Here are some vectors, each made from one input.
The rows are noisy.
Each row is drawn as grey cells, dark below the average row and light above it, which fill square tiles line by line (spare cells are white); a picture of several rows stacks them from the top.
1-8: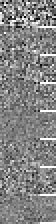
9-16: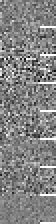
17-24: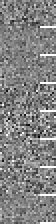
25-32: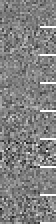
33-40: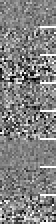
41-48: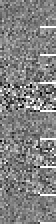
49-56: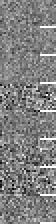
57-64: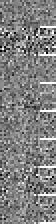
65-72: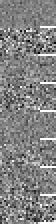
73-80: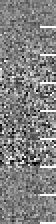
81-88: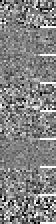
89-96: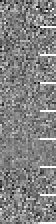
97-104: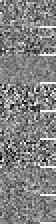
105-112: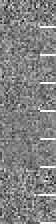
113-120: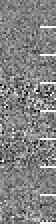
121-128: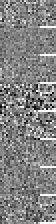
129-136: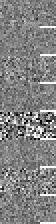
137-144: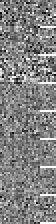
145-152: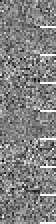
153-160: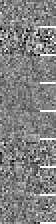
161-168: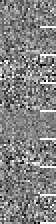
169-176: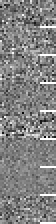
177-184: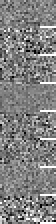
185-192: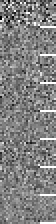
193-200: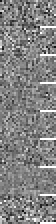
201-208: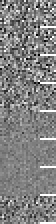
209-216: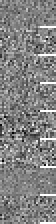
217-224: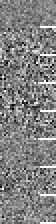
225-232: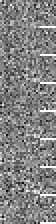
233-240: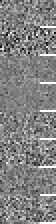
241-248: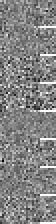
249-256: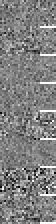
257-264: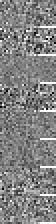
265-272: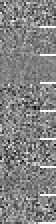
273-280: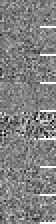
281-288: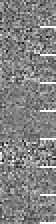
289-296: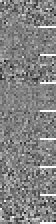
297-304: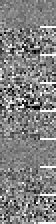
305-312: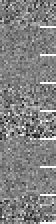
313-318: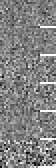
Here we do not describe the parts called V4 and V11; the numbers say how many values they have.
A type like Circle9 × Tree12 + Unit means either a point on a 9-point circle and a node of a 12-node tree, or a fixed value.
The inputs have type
(Line9 + V4) × V11 + Tree12 × Tree12.
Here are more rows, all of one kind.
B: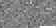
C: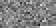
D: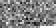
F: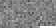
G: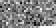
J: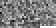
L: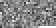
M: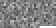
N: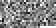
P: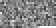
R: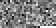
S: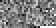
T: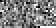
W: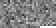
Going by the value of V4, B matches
C, P, S and T.
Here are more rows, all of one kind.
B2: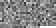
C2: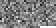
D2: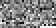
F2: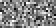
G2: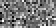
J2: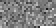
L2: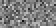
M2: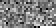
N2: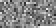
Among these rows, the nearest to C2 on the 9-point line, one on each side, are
B2 and F2.
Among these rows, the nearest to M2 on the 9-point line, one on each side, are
D2 and G2.
